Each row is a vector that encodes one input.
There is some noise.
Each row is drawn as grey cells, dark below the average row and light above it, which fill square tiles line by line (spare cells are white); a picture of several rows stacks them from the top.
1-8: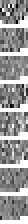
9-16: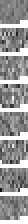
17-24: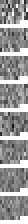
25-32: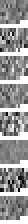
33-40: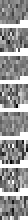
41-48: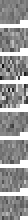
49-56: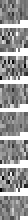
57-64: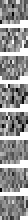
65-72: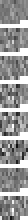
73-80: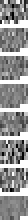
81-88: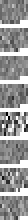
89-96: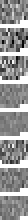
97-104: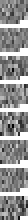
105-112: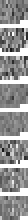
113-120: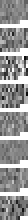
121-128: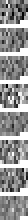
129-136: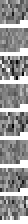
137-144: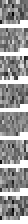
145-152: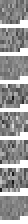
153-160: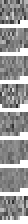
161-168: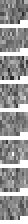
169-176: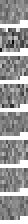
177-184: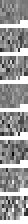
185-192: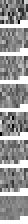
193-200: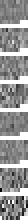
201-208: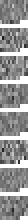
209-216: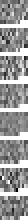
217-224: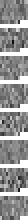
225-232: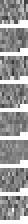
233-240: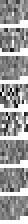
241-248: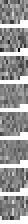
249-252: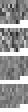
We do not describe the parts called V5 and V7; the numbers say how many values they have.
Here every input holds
either a point on a 4-point line, a node of a 10-node tree and a value of V5, or a point on a 6-point line and a value of V7.
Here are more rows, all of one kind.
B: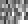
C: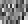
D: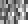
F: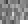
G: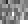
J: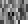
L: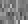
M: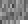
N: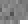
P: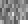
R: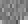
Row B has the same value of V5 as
D, G and M.
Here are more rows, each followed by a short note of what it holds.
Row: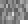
a point on a 6-point line and a value of V7
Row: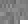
a point on a 4-point line, a node of a 10-node tree and a value of V5
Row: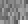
a point on a 4-point line, a node of a 10-node tree and a value of V5
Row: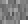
a point on a 4-point line, a node of a 10-node tree and a value of V5
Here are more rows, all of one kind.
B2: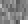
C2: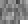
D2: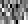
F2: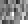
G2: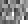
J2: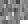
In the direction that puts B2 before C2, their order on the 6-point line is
F2, J2, G2, B2, D2, C2.
